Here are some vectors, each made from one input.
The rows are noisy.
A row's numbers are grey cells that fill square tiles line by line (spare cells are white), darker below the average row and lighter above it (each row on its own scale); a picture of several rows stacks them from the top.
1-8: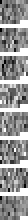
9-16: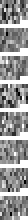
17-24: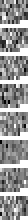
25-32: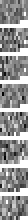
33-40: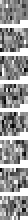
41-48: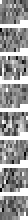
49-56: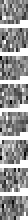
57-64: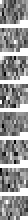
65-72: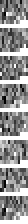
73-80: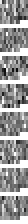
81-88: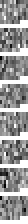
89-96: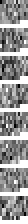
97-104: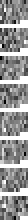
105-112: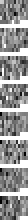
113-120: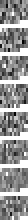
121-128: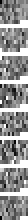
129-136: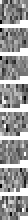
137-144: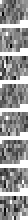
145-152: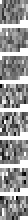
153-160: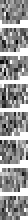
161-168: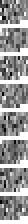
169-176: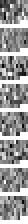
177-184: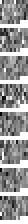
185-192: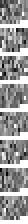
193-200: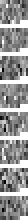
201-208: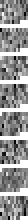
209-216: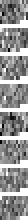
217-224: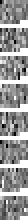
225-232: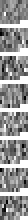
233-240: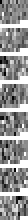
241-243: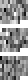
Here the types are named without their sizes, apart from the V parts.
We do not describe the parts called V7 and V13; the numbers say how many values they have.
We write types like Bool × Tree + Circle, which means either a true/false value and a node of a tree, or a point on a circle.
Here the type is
Label × (Line + V13) × V7.
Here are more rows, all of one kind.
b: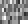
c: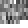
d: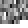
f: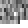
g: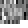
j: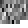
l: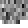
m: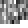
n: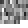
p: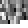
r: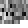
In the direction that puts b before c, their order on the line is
l, f, n, b, m, d, c, g, p, j, r.
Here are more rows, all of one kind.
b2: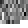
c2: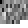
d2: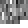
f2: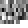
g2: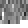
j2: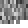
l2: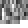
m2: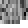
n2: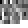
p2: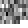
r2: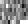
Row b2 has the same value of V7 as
d2, g2, l2 and n2.
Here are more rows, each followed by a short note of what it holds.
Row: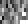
a label, a value of V7 and a value of V13
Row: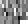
a label, a point on a line and a value of V7
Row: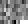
a label, a value of V7 and a value of V13
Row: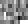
a label, a point on a line and a value of V7
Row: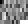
a label, a point on a line and a value of V7
